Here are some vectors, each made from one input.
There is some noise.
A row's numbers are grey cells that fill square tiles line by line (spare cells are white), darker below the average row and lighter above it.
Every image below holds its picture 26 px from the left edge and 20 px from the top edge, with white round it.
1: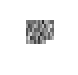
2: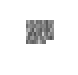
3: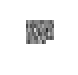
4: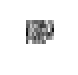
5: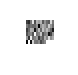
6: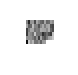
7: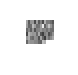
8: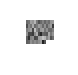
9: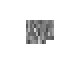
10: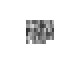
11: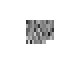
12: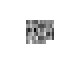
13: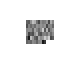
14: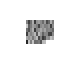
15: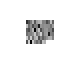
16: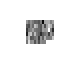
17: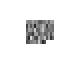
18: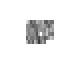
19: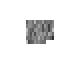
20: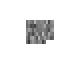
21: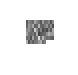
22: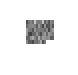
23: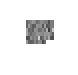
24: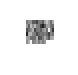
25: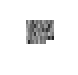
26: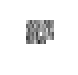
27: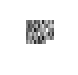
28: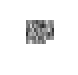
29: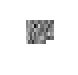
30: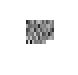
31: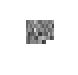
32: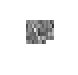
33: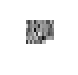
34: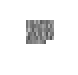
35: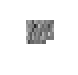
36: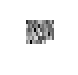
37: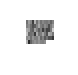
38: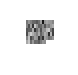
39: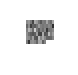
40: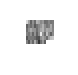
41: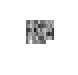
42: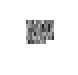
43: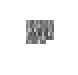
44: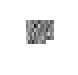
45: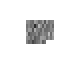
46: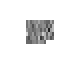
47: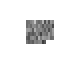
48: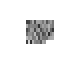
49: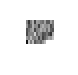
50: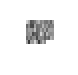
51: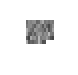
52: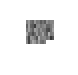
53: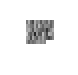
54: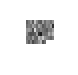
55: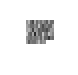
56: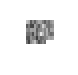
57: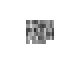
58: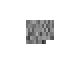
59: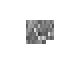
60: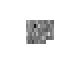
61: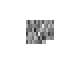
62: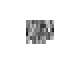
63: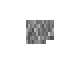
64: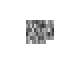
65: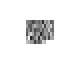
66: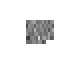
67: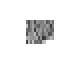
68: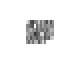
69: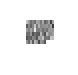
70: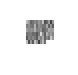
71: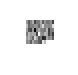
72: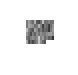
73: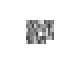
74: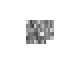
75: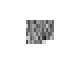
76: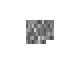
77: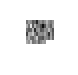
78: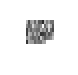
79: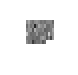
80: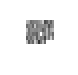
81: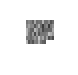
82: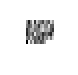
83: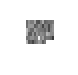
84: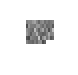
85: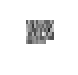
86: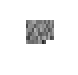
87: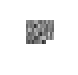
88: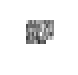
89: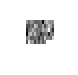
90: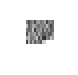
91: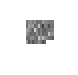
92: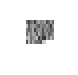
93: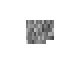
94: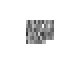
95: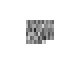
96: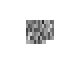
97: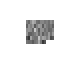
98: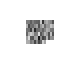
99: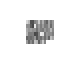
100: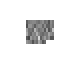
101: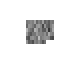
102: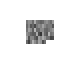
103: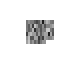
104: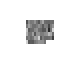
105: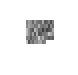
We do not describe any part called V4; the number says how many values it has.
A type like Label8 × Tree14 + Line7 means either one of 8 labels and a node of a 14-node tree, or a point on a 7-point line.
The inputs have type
Line7 + (Tree7 + Unit) × V4.
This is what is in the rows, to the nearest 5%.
About 40% of them hold a point on a 7-point line. The rest hold a value of V4, together with either a fixed value, or a node of a 7-node tree.
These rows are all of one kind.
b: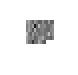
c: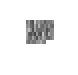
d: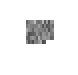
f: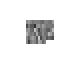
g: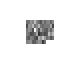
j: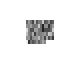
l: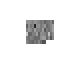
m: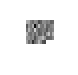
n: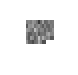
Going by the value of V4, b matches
l and m.
